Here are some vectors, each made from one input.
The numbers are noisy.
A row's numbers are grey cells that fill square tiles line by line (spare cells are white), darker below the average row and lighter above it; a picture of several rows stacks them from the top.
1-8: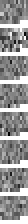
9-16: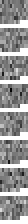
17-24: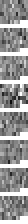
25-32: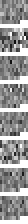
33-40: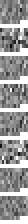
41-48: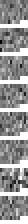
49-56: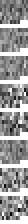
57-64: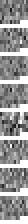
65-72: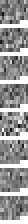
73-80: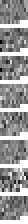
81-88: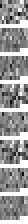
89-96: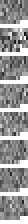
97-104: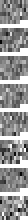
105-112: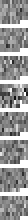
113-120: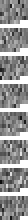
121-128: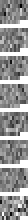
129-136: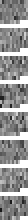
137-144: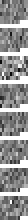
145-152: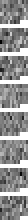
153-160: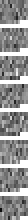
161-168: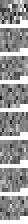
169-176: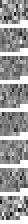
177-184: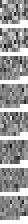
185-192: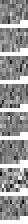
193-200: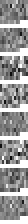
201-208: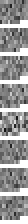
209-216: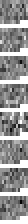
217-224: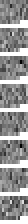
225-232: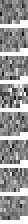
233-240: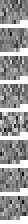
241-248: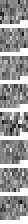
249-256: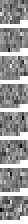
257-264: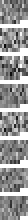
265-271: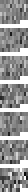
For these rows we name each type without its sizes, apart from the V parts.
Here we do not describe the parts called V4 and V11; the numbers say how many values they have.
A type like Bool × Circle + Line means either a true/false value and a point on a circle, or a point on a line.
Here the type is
Bool × Circle × (Line + V11) + V4.
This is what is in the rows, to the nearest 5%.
About 85% of them hold a point on a circle and a true/false value, together with either a point on a line, or a value of V11. The rest hold a value of V4.
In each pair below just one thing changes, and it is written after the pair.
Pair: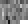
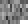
the place on the circle
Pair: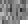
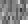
the place on the circle
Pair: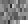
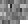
the true/false value
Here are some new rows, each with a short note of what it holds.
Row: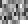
a value of V4
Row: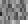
a point on a circle, a true/false value and a value of V11
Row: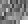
a point on a circle, a point on a line and a true/false value
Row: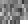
a point on a circle, a point on a line and a true/false value
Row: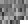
a point on a circle, a point on a line and a true/false value
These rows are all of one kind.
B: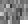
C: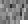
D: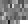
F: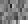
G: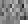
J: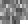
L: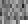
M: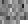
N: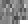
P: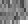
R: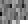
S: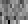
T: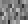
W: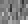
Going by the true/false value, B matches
C, J and W.
